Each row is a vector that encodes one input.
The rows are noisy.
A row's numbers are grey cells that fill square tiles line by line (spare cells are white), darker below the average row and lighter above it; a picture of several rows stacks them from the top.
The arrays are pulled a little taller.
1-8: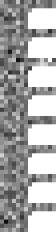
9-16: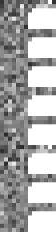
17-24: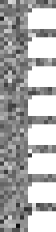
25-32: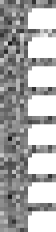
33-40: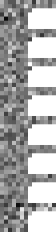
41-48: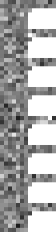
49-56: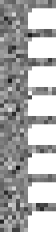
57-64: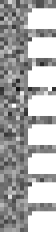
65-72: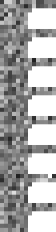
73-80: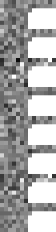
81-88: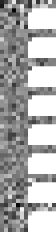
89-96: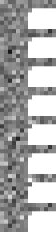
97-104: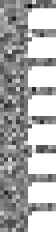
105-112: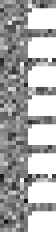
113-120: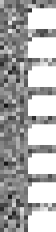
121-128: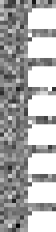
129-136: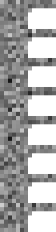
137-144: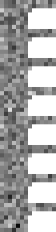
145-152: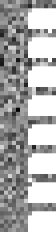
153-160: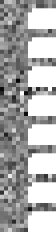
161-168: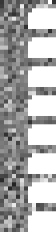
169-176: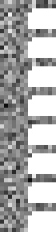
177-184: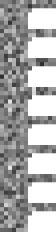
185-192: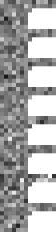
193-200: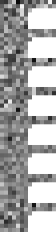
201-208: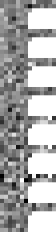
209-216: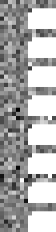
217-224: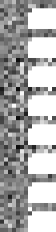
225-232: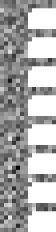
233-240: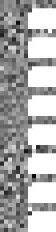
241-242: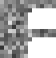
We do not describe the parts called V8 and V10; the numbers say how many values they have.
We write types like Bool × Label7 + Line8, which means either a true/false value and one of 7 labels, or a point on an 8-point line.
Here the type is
Bool × Bool × Bool × Bool + (Line6 + V10) × V8 + Line7.
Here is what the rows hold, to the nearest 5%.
About 15% of them hold a point on a 7-point line. About 55% of them hold four true/false values. The rest hold a value of V8, together with either a point on a 6-point line, or a value of V10.
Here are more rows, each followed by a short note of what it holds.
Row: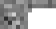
four true/false values
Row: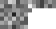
a point on a 6-point line and a value of V8
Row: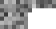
a value of V8 and a value of V10
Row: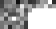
a point on a 7-point line
